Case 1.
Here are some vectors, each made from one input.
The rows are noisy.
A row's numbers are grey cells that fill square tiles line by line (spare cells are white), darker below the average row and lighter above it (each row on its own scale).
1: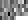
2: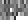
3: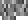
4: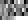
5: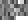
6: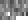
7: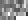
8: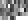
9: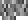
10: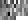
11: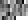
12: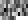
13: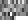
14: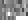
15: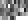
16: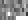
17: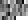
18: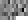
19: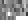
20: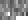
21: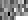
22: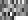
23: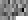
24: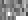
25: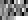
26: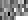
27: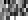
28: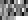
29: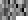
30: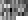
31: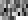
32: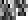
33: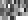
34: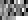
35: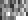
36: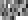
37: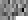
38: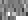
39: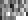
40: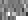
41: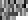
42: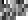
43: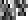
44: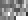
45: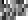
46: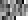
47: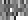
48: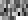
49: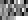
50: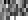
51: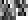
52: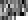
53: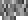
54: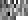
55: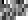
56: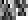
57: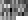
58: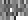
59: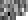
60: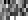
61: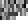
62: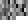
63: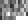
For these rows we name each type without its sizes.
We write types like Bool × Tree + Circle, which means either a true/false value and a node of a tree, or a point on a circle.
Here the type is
Label × Label.
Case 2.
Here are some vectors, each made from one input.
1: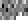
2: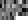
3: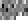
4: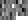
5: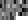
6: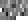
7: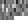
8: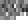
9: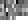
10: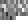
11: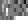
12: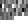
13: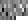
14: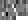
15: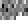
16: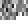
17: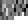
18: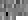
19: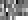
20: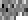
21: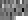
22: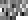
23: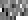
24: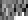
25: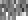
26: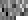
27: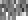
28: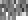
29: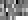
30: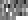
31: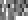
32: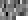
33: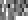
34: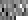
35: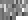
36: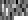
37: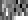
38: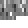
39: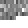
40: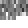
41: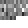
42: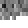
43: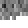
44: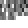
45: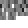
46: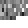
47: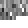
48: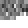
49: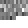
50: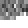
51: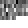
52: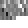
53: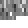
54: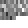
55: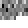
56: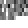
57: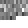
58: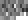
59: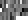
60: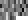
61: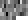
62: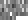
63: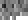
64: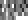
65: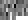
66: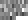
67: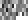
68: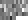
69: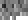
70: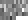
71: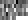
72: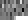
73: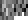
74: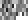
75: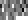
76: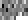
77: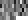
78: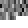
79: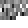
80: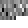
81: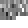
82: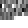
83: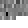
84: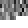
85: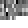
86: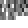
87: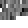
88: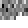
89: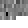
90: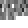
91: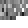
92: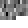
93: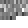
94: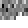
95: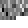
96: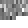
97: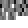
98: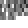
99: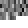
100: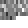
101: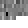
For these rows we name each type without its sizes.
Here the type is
Line × (Tree + Unit).
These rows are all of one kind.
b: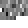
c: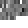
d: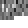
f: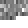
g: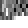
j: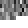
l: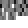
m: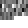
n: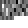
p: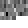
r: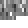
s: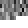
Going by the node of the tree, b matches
c, j and s.
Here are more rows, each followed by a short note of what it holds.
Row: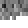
a point on a line
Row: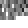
a point on a line and a node of a tree
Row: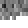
a point on a line
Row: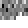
a point on a line
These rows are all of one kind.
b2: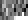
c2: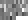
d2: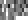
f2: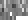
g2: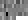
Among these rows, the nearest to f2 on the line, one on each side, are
c2 and g2.
